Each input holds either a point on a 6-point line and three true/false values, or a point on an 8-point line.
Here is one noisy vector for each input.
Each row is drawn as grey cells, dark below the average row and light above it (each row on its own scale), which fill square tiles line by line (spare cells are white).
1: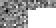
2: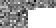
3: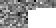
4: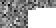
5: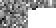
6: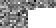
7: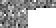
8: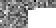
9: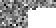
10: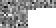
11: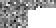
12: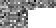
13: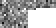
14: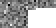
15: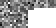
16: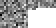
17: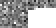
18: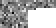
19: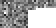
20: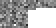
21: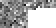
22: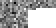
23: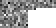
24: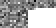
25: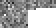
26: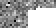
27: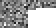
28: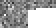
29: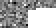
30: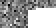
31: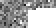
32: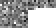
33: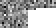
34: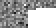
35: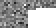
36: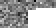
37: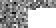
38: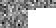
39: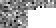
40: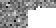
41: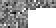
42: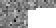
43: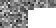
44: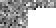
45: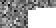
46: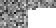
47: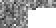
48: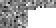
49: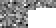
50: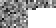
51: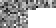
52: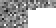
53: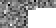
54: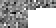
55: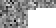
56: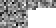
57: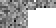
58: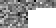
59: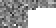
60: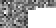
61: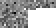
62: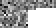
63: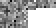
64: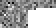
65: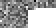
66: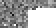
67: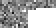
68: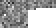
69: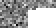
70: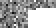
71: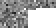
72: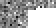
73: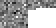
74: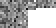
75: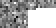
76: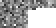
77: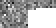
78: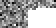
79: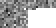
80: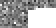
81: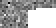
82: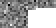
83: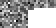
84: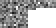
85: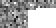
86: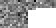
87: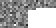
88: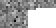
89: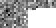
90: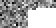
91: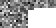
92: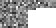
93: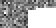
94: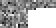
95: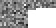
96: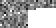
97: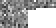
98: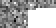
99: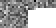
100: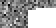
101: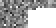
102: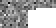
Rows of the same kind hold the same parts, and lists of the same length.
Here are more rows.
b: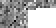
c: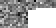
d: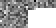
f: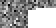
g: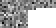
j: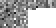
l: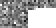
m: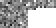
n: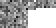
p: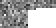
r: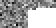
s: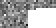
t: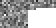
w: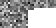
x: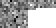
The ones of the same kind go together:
b, g, j, m, n, p, r, s, t, x
c, d, f, l, w

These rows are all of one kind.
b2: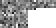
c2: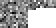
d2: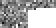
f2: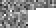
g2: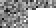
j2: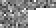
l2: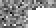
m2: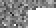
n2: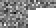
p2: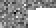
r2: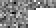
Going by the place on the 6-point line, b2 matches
c2, g2, j2 and r2.
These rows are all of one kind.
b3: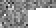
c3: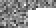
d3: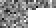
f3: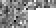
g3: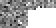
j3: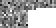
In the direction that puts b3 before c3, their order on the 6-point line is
b3, c3, j3, g3, d3, f3.
